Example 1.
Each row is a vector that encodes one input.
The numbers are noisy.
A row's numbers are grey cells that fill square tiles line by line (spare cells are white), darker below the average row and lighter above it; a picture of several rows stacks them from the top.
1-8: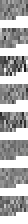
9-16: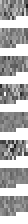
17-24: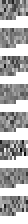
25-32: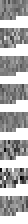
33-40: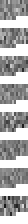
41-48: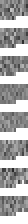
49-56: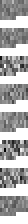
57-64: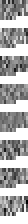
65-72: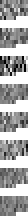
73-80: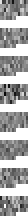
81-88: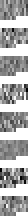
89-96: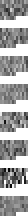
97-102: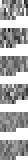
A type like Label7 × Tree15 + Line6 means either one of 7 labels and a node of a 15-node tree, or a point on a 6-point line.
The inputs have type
Bool × Bool × Bool × Bool + Unit.
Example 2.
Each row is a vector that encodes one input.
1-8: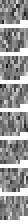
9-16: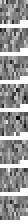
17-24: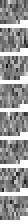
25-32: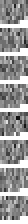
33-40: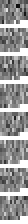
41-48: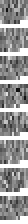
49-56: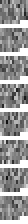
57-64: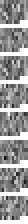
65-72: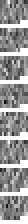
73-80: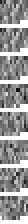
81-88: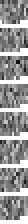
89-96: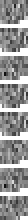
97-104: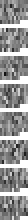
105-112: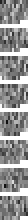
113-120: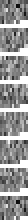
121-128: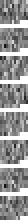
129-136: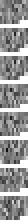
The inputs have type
Line17.
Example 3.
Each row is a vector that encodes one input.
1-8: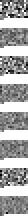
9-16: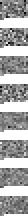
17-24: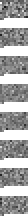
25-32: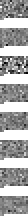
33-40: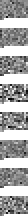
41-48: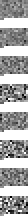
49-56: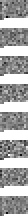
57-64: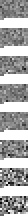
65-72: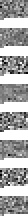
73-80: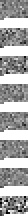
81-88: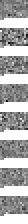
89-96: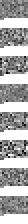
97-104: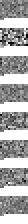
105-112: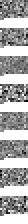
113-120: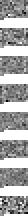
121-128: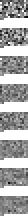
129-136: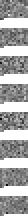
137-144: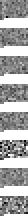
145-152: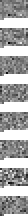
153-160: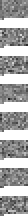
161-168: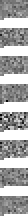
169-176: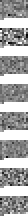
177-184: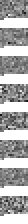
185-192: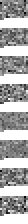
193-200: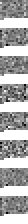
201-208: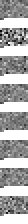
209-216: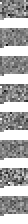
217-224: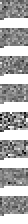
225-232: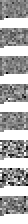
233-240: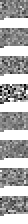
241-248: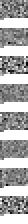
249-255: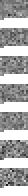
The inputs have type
Circle9 + Unit.
